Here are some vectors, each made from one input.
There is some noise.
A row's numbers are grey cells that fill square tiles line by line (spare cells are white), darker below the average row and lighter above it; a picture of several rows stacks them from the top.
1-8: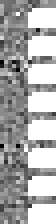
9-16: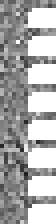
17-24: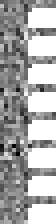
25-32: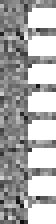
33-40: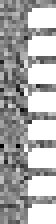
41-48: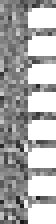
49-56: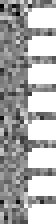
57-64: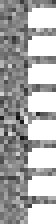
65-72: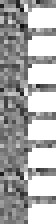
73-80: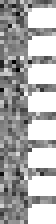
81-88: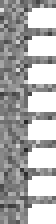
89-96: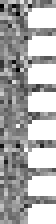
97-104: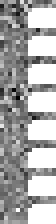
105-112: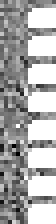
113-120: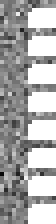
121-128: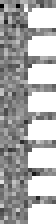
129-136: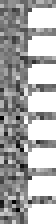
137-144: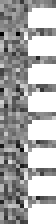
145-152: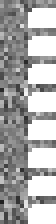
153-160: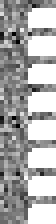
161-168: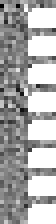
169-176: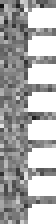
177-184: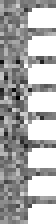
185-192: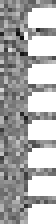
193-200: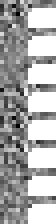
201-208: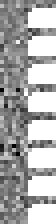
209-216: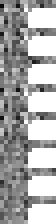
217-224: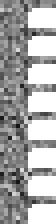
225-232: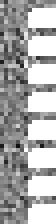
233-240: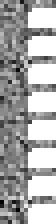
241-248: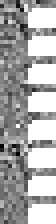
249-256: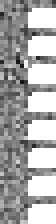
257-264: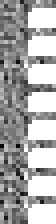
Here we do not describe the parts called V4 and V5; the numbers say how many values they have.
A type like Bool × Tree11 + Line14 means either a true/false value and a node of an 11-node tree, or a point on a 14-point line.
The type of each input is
Bool × Line6 + (Line7 + V4) × V5.
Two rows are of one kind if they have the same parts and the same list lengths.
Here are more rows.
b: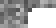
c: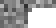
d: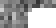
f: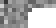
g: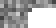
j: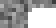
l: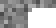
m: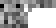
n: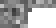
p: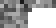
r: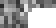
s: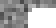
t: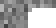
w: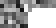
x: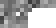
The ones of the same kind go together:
b, d, x
c, f, g, j, l, n, p, s, t
m, r, w

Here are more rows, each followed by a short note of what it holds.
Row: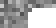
a point on a 7-point line and a value of V5
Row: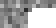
a point on a 7-point line and a value of V5
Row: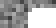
a point on a 7-point line and a value of V5
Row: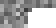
a value of V4 and a value of V5
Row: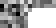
a point on a 6-point line and a true/false value
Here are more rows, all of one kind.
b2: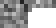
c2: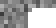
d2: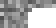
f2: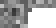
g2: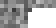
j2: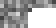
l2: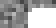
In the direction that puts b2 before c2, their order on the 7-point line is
j2, b2, l2, d2, c2, f2, g2.
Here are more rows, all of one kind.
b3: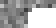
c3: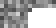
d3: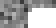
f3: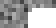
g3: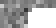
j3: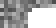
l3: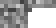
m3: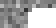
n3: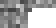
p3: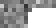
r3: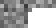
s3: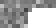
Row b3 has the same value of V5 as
g3, m3 and s3.
